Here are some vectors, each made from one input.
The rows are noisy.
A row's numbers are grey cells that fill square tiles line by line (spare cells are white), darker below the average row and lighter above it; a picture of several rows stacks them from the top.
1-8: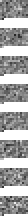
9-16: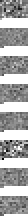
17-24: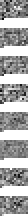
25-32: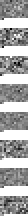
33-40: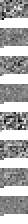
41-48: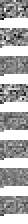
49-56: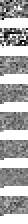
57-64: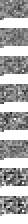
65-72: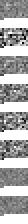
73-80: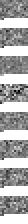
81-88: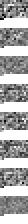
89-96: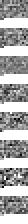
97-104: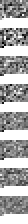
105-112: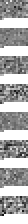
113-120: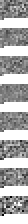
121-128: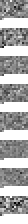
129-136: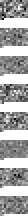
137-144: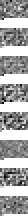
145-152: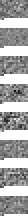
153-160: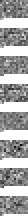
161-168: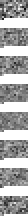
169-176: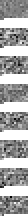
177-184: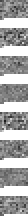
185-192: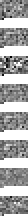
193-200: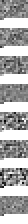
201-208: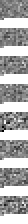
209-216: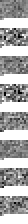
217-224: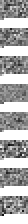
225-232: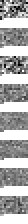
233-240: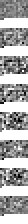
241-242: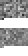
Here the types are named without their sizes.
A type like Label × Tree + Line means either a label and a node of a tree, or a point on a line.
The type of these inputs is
List(Line).
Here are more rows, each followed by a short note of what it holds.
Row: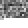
a list of one item
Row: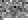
a list of two items
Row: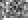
the empty list
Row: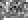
the empty list
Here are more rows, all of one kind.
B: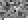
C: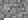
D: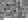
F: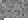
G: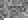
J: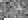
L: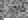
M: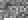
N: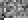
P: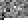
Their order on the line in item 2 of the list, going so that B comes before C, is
J, F, B, D, C, L, M, G, N, P.
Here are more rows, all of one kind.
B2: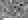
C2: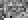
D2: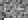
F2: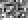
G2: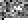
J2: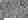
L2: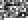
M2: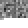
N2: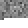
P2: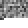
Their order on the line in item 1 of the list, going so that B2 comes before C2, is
L2, P2, J2, B2, D2, G2, N2, F2, C2, M2.
